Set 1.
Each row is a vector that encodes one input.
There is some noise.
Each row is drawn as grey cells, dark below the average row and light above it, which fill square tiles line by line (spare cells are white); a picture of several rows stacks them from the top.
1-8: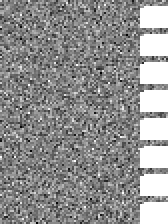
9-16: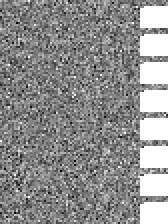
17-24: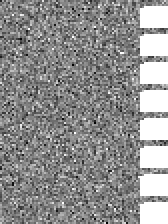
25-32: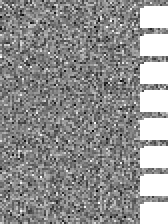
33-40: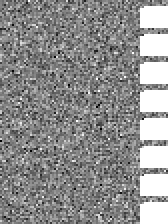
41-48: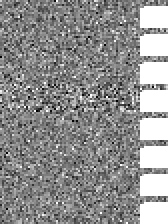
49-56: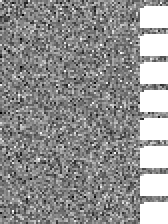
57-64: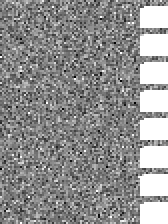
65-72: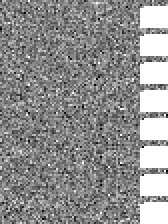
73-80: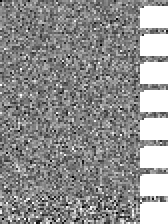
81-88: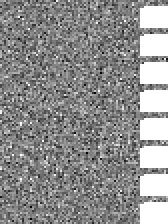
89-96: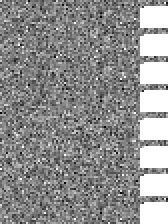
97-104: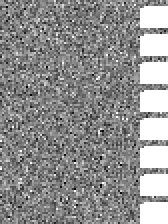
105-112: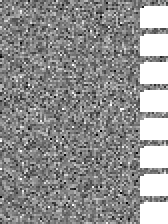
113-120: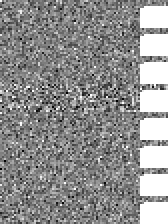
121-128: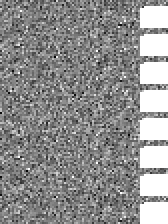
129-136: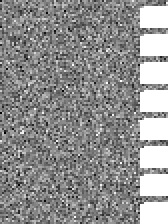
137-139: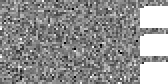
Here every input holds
a list of up to three points on an 11-point line.
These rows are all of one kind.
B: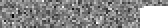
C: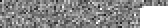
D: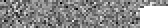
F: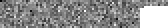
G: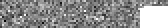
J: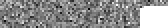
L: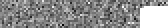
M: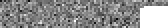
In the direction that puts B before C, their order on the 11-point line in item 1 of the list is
J, L, M, F, B, C, G, D.
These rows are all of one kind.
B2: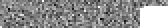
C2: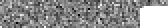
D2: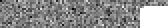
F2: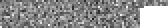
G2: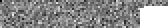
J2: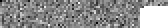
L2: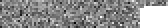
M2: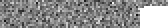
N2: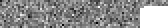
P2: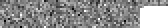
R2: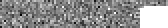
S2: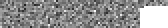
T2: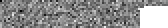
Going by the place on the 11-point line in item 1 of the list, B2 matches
C2, N2 and P2.
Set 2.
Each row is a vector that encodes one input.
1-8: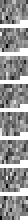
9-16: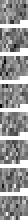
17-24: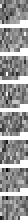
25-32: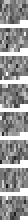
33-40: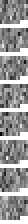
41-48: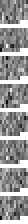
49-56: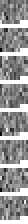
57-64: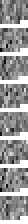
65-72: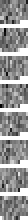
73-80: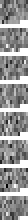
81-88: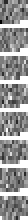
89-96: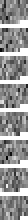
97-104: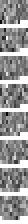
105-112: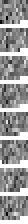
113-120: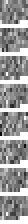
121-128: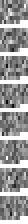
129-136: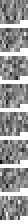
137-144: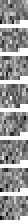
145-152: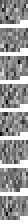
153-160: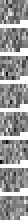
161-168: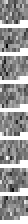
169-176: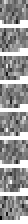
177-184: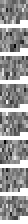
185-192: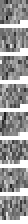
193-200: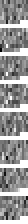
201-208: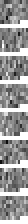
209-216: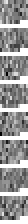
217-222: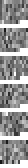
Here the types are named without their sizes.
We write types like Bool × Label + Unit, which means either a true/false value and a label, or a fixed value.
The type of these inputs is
(Bool × Bool × Bool × Bool + Unit) × (Label + Line).
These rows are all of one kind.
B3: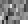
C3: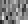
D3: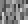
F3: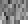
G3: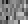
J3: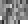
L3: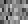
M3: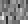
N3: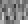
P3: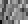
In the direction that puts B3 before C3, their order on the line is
J3, M3, B3, G3, F3, C3, N3, L3, P3, D3.
